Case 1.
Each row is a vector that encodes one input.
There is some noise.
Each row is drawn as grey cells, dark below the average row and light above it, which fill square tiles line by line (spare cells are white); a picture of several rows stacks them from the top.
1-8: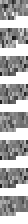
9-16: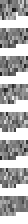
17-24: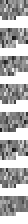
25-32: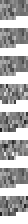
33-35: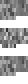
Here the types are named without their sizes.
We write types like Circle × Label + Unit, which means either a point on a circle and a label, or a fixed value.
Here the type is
Circle.
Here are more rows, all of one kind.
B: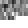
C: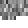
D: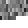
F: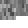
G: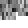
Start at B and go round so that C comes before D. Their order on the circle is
B, G, C, F, D.
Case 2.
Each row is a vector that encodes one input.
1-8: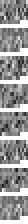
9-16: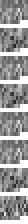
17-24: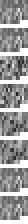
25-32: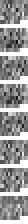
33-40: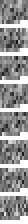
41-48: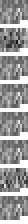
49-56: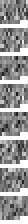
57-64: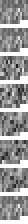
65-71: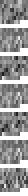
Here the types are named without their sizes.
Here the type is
Label.
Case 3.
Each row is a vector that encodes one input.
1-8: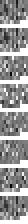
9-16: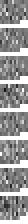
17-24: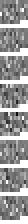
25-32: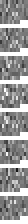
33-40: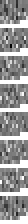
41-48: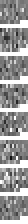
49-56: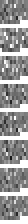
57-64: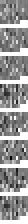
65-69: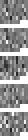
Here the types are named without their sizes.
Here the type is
Line.
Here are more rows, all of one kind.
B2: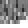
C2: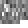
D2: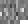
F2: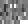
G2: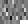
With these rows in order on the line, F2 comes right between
B2 and C2.
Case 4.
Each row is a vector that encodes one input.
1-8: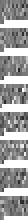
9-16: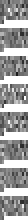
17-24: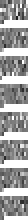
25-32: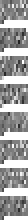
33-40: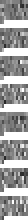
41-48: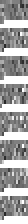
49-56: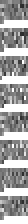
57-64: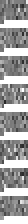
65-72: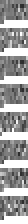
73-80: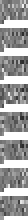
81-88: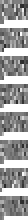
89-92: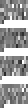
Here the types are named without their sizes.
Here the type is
Line.
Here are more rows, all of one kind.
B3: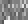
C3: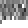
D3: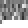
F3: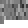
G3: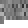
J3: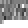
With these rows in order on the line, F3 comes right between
B3 and G3.
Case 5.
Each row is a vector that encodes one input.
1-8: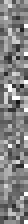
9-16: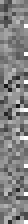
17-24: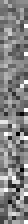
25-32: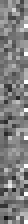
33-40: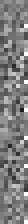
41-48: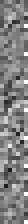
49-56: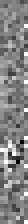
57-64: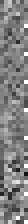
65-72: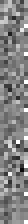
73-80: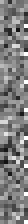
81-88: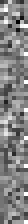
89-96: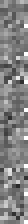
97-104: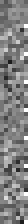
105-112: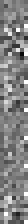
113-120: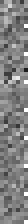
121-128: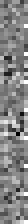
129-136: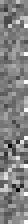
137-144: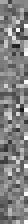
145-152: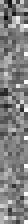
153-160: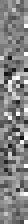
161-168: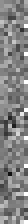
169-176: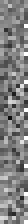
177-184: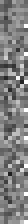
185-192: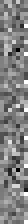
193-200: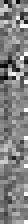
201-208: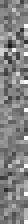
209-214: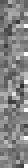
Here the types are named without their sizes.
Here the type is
Bool × Bool × Bool + Unit.
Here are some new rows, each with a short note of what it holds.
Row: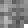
three true/false values
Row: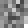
three true/false values
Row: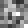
a fixed value
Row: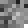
a fixed value
